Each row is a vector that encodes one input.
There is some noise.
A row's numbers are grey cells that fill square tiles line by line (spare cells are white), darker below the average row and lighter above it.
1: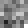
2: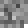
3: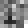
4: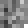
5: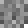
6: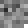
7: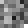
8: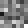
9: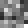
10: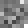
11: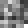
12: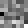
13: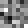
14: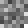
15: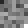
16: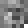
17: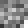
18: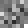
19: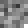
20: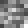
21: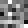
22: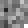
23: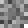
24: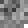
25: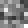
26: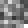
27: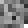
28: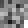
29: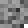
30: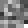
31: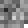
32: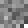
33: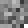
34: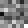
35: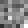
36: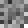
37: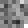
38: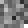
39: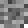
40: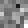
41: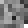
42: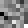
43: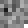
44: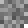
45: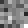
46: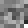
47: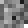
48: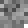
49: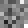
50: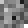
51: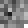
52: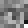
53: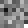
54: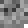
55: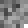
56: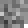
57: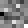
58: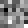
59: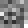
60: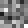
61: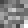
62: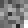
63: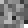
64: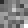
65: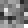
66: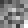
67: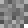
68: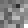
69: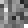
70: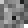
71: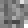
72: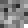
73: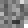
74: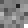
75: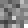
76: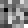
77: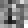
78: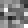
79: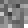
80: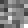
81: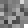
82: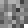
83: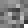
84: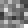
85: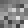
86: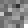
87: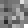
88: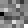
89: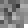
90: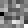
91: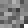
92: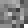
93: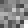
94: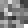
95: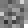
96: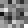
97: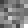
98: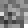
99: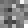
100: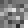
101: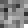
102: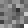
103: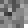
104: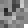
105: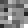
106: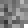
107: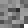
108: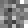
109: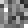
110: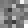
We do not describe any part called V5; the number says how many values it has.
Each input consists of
a true/false value, together with either a point on an 8-point line, or a value of V5.
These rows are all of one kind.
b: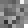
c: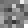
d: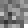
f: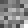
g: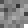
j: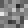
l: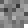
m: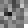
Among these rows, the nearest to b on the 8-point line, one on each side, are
c and d.
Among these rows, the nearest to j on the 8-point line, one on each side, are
f and g.
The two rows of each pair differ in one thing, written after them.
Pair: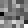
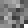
the value of V5
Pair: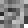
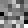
the value of V5
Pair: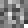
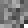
the true/false value
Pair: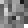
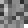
the true/false value
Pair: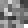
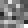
the true/false value
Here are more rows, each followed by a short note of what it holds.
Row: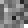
a true/false value and a value of V5
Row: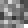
a true/false value and a value of V5
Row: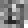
a point on an 8-point line and a true/false value
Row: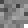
a point on an 8-point line and a true/false value
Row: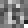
a true/false value and a value of V5
